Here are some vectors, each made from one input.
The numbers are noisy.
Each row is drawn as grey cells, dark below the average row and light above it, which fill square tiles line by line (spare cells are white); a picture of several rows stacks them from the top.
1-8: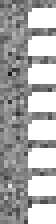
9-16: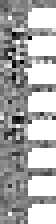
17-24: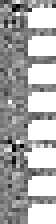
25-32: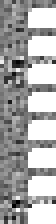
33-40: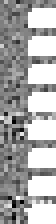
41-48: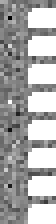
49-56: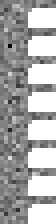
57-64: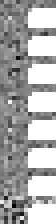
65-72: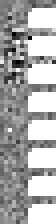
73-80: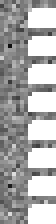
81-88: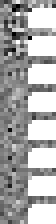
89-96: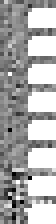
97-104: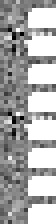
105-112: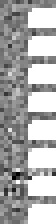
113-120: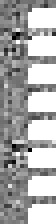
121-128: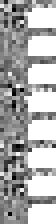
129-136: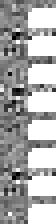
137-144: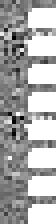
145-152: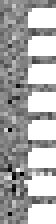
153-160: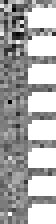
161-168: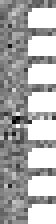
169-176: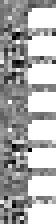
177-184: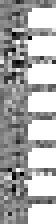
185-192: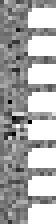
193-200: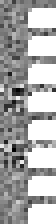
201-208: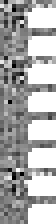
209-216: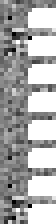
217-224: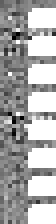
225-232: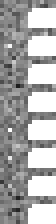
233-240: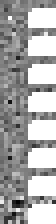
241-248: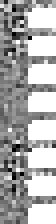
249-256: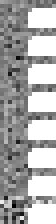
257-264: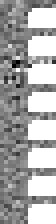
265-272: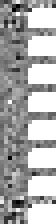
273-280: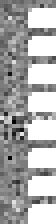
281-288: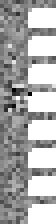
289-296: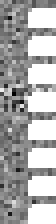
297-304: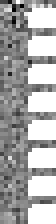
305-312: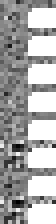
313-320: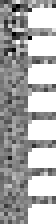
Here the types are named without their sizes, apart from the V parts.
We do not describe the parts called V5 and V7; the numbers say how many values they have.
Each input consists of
either a point on each of three circles and a value of V7, or a value of V5.
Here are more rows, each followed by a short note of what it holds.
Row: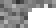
a point on each of three circles and a value of V7
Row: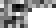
a value of V5
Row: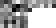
a value of V5
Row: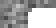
a point on each of three circles and a value of V7
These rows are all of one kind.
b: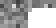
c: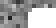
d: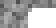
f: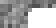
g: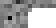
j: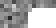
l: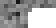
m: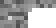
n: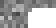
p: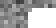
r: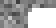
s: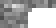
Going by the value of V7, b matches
c and j.
